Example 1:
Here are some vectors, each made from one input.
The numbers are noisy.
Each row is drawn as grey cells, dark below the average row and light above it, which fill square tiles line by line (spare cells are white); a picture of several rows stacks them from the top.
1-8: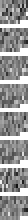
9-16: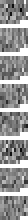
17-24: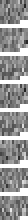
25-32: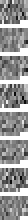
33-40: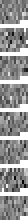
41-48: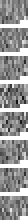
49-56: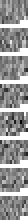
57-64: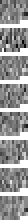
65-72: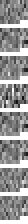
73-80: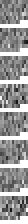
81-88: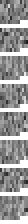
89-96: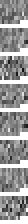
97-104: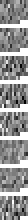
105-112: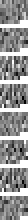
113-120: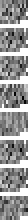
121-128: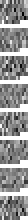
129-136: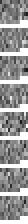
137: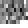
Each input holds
either a point on a 5-point circle and a true/false value, or a point on a 14-point line.
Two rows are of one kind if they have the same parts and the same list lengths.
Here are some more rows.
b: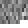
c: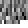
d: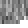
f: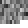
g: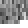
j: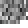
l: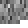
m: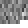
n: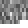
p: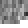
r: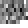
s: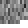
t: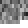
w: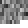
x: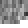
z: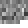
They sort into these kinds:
b, d, f, g, l, m, n, p, s, t, w, x, z
c, j, r

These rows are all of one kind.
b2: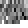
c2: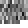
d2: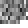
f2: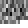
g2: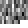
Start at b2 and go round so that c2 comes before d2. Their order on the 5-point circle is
b2, c2, d2, g2, f2.
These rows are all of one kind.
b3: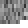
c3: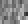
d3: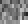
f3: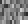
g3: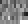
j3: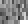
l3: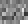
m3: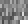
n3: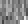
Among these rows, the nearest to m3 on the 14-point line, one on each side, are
l3 and n3.
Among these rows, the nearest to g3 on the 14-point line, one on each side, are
c3 and d3.
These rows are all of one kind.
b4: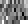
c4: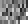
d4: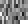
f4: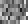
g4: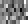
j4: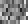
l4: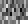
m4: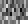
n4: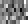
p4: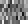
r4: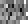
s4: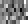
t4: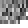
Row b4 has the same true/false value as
d4 and p4.
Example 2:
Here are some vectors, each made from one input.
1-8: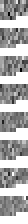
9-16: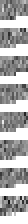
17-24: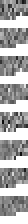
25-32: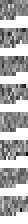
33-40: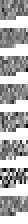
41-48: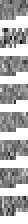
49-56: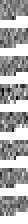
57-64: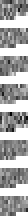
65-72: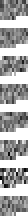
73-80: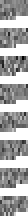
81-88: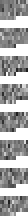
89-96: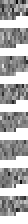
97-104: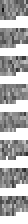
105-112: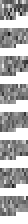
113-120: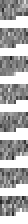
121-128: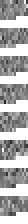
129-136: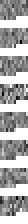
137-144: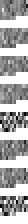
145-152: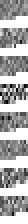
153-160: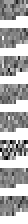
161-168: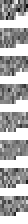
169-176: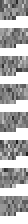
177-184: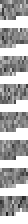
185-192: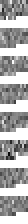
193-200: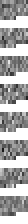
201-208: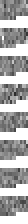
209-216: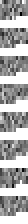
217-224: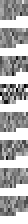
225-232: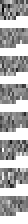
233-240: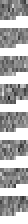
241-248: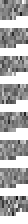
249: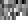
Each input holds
either a point on an 11-point circle, one of 9 labels and a true/false value, or a fixed value.
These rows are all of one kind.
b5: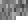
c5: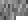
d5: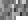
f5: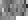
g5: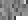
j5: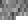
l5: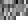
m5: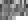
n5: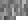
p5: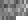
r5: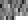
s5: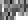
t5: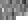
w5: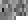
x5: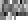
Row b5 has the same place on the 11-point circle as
c5, d5, m5 and n5.
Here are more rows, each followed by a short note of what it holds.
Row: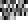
a fixed value
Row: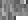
a point on an 11-point circle, one of 9 labels and a true/false value
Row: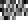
a fixed value
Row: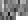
a point on an 11-point circle, one of 9 labels and a true/false value
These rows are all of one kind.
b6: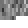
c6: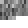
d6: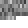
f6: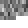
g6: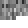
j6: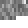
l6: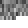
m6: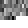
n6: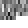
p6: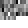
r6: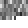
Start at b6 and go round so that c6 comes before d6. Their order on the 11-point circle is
b6, j6, p6, l6, g6, f6, c6, m6, r6, d6, n6.
